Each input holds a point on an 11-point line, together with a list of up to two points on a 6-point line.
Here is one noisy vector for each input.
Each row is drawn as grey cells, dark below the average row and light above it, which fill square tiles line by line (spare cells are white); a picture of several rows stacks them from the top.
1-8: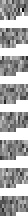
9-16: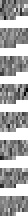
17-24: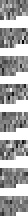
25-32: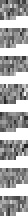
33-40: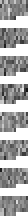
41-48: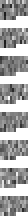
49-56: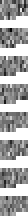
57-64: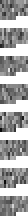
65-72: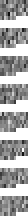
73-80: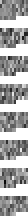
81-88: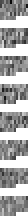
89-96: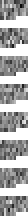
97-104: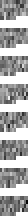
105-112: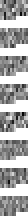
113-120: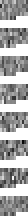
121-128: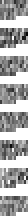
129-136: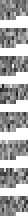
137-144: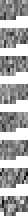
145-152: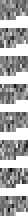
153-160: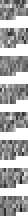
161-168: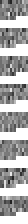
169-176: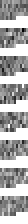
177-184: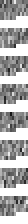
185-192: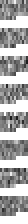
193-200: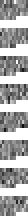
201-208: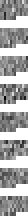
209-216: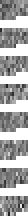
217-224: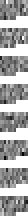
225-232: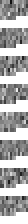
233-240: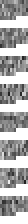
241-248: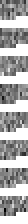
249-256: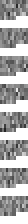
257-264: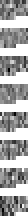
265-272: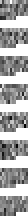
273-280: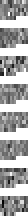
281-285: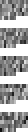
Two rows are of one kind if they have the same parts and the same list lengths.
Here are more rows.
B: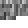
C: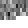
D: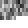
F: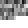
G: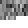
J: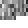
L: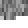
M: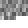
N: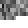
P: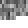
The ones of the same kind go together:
B, J, L, M
C, D, F, P
G, N

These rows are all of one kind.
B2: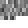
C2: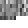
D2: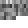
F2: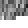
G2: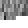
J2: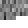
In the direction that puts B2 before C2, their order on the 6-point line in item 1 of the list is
F2, B2, G2, D2, C2, J2.
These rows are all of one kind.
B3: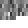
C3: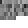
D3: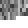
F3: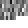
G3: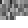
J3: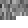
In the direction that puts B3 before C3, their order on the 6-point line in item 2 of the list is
J3, F3, B3, D3, C3, G3.
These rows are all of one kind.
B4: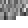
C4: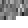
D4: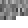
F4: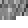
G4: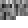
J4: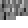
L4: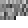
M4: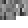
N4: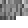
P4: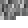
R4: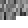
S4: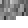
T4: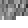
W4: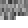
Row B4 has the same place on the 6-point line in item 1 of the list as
C4, D4 and L4.
